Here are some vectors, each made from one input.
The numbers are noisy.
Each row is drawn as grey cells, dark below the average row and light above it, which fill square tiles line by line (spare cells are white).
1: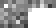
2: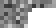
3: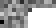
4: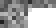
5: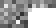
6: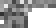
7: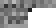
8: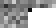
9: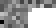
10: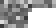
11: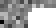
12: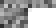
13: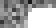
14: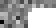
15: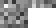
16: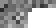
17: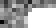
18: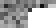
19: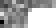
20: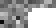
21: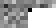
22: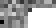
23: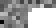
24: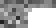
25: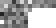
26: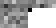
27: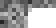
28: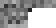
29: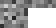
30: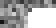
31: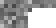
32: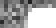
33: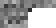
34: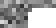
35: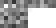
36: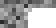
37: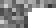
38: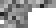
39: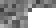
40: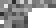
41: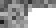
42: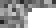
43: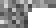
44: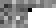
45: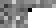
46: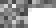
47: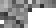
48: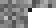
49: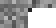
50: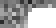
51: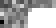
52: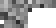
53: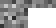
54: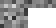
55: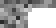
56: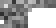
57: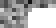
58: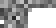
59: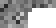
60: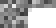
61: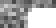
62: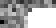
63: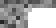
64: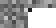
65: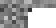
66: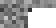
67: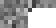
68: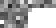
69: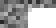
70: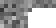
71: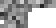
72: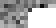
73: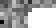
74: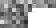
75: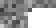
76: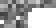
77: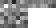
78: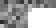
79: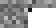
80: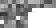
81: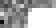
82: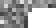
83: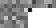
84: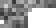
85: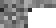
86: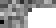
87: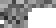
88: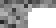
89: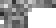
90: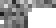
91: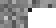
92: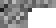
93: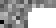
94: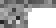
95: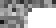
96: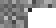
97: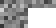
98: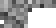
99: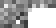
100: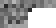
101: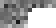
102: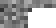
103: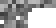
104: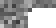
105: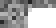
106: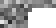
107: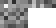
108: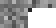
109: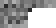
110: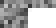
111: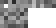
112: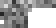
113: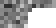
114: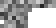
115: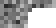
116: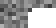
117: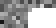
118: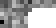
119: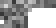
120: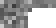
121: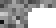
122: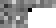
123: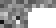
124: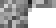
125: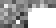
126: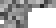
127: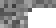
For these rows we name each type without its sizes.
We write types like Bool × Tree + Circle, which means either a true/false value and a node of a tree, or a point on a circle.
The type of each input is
Bool × Bool × Bool × (Label + Line).
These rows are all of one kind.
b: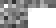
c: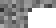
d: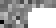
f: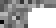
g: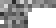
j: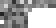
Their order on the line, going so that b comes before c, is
b, j, g, d, f, c.
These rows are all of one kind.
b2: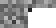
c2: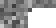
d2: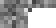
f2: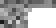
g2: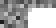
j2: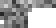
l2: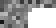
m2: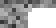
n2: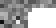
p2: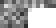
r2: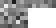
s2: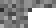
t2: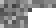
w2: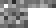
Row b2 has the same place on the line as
f2, n2 and r2.
